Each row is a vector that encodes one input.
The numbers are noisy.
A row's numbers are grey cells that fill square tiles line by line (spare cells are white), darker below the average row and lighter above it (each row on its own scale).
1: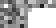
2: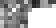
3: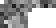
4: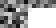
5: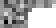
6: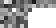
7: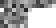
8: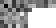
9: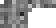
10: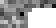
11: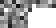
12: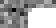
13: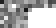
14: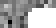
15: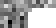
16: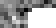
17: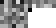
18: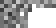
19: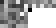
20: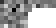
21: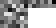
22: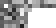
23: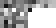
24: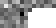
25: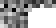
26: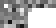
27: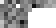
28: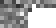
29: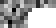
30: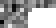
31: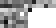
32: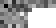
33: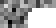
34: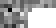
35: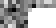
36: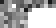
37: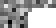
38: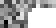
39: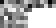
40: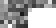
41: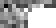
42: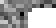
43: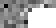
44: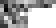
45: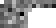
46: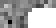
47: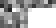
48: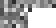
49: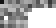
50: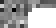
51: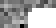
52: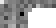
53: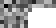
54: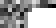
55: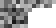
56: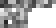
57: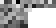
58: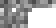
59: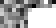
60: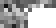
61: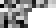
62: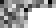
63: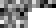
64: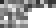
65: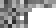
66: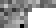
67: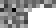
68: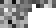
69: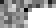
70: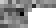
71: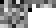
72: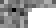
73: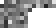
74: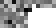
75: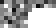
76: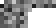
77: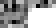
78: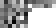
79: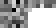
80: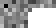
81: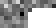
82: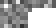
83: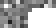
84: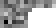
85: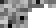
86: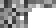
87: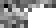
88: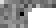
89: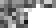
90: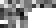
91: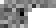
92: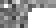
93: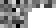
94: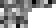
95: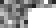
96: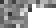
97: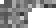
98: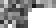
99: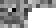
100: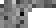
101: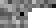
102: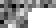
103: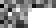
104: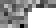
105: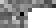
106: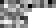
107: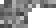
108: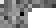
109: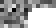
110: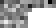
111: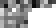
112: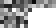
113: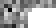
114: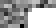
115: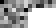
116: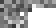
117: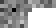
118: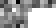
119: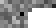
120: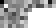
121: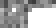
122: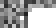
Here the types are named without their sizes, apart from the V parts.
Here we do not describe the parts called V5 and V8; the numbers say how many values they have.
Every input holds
a value of V5, together with either a node of a tree, or a true/false value and a value of V8.
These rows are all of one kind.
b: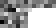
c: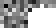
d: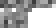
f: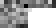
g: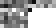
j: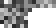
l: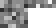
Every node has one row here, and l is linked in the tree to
c and j.
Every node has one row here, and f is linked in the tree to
b and c.
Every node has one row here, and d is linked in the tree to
g.
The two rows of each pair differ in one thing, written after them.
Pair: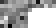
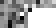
the value of V5
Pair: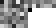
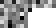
the value of V8
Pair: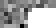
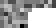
the value of V8
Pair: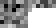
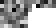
the true/false value
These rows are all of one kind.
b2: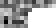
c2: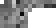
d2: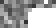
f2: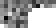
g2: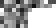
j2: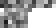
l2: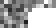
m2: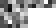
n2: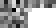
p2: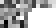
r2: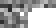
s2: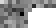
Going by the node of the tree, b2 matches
j2 and p2.
